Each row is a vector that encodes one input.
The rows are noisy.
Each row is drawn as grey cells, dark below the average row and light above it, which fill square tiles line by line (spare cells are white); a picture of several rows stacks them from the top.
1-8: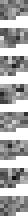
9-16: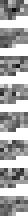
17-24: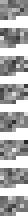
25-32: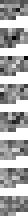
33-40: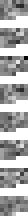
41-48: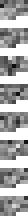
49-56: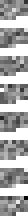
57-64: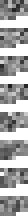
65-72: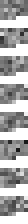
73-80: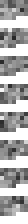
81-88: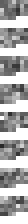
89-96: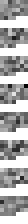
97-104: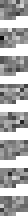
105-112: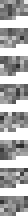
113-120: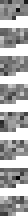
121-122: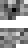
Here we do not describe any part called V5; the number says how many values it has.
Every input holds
a point on a 4-point line and a true/false value, together with a list of up to two values of V5.
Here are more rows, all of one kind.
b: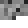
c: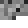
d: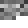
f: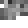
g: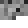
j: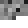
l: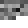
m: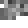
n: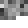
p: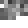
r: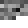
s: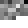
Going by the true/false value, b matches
c, g, j and s.
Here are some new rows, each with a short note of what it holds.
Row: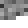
a point on a 4-point line and a true/false value, together with a list of two items
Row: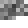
a point on a 4-point line and a true/false value, together with a list of one item
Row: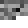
a point on a 4-point line and a true/false value, together with the empty list
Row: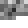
a point on a 4-point line and a true/false value, together with a list of one item
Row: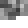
a point on a 4-point line and a true/false value, together with a list of one item
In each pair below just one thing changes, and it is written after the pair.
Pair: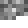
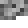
the value of V5 in item 1 of the list
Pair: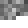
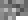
the place on the 4-point line
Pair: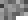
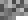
the true/false value
